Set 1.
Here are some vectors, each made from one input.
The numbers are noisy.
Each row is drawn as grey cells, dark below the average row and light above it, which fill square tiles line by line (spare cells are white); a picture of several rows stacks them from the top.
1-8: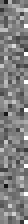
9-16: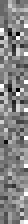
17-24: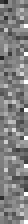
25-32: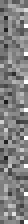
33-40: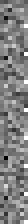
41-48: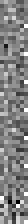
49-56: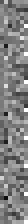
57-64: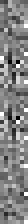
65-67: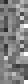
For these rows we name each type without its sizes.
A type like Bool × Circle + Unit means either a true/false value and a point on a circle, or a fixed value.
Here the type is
List(Circle).
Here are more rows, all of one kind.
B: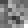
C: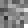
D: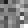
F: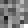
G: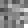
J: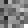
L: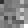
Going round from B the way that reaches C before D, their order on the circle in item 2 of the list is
B, L, G, C, F, J, D.
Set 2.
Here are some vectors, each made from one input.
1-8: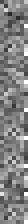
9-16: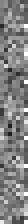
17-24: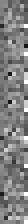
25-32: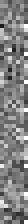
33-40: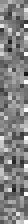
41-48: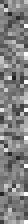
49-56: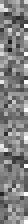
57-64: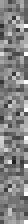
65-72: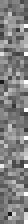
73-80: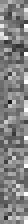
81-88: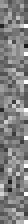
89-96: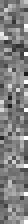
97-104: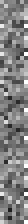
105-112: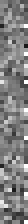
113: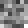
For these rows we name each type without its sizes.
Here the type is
Bool × Bool × Bool + Line.
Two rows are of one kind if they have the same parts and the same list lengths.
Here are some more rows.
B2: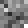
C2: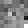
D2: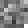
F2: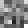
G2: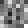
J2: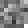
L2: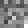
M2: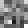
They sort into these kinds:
B2, D2, F2, G2, J2, M2
C2, L2

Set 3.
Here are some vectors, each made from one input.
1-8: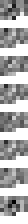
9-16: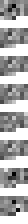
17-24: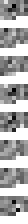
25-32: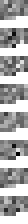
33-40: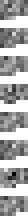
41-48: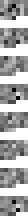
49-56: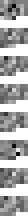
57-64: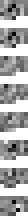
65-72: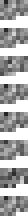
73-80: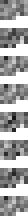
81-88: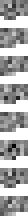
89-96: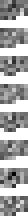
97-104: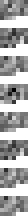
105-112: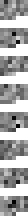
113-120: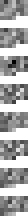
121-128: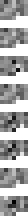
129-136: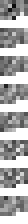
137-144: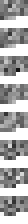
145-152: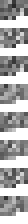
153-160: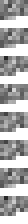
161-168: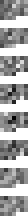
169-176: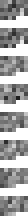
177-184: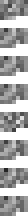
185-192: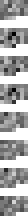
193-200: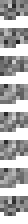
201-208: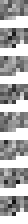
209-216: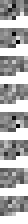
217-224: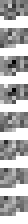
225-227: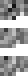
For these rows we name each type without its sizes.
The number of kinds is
2.
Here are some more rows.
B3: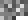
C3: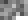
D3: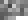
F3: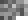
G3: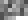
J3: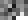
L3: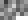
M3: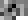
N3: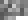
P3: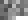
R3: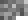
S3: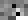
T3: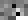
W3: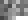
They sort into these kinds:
B3, J3, M3, S3, T3
C3, D3, F3, G3, L3, N3, P3, R3, W3

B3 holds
a label.
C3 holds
a point on a line.
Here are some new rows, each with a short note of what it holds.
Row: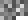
a label
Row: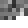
a label
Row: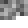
a point on a line
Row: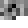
a label
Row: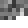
a label
